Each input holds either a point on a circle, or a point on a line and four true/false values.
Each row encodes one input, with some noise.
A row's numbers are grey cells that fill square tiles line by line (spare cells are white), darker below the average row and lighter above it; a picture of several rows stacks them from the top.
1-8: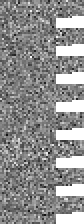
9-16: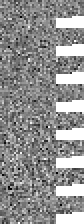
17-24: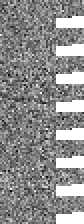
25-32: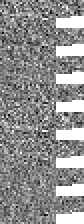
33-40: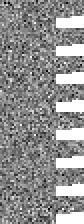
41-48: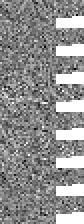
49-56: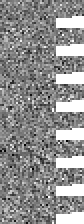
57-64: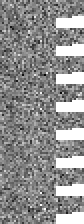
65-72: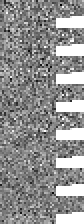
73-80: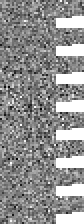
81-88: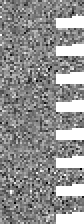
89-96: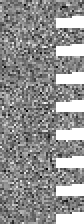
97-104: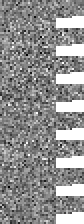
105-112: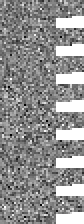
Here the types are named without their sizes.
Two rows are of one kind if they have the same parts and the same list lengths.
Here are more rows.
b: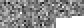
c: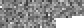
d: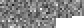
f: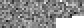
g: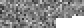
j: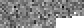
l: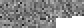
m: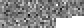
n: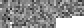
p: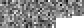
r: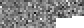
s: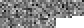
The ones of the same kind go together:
b, p
c, d, f, g, j, l, m, n, r, s

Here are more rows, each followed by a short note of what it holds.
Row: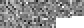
a point on a circle
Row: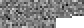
a point on a line and four true/false values
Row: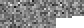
a point on a line and four true/false values
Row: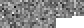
a point on a line and four true/false values
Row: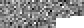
a point on a circle
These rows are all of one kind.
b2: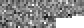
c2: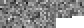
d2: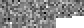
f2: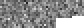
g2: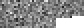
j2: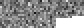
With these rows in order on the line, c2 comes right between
f2 and g2.
